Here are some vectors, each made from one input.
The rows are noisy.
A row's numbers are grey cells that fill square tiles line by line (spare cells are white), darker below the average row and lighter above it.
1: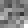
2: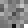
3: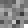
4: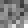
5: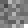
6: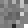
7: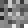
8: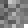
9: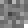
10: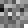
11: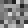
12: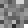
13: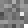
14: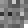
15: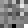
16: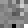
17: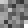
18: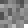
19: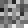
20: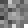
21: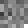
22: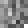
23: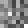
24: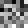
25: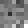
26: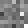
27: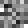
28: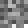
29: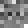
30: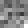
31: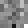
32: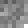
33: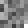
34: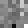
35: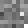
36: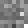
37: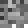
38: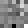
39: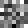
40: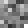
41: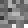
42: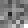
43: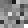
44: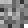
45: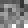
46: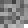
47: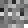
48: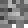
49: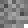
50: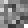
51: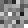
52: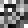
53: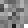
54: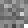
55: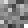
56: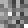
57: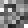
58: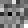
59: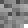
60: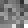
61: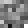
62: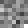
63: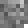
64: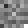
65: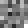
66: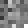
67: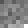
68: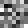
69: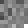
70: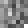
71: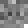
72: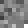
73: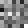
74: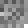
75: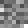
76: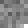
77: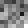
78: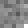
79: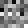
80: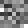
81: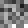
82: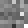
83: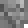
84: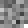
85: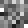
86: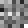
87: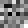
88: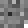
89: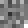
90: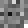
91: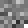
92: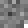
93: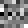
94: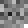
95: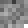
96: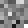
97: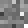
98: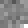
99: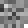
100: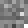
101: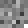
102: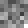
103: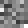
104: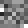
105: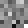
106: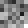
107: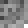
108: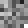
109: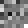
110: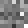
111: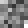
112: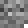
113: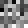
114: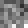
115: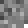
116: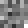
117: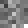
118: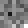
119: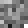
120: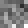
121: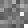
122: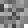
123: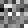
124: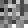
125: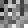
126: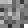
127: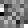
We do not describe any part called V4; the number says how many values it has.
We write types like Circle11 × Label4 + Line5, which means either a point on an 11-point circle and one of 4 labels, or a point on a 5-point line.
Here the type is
List2(Line6) × V4.
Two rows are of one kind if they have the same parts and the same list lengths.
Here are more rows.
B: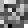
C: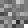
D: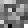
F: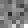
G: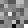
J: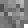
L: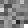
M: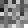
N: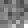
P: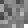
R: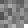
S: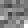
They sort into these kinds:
B, D
C, G, J
F, L, M, N, P, R, S

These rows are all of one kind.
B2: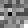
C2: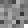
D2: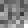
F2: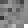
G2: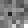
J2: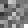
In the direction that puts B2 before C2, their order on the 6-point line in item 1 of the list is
F2, J2, G2, D2, B2, C2.
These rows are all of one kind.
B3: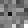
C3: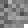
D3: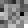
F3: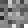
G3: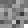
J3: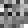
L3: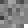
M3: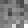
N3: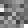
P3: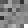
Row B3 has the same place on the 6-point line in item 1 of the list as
F3, L3, M3 and P3.
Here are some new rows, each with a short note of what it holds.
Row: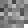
a value of V4, together with a list of two items
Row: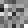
a value of V4, together with a list of one item
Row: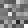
a value of V4, together with a list of one item
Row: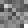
a value of V4, together with a list of one item
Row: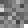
a value of V4, together with a list of two items
